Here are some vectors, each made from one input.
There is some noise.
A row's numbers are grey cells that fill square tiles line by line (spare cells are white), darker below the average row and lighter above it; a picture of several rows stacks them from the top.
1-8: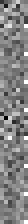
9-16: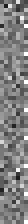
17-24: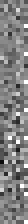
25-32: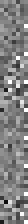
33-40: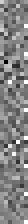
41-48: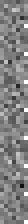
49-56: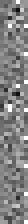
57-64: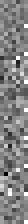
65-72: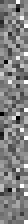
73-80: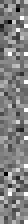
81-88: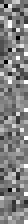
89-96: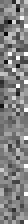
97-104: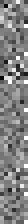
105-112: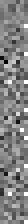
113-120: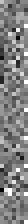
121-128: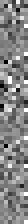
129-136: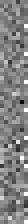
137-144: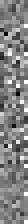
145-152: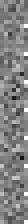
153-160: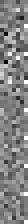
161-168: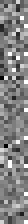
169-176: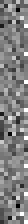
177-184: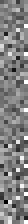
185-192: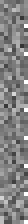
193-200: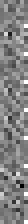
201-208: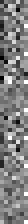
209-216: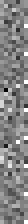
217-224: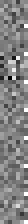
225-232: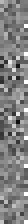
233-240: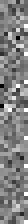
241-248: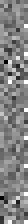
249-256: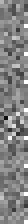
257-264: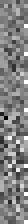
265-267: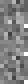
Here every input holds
either a point on a 5-point line and a true/false value, or a point on an 18-point line.
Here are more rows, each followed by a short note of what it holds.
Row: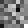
a point on a 5-point line and a true/false value
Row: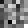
a point on a 5-point line and a true/false value
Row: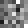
a point on a 5-point line and a true/false value
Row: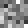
a point on a 5-point line and a true/false value
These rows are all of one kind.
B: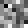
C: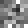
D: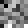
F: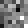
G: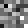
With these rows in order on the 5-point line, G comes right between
B and D.
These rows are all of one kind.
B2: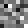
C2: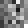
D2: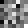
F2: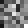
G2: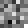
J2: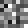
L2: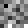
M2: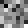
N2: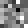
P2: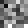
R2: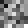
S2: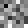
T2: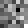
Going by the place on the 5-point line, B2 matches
G2, J2 and S2.
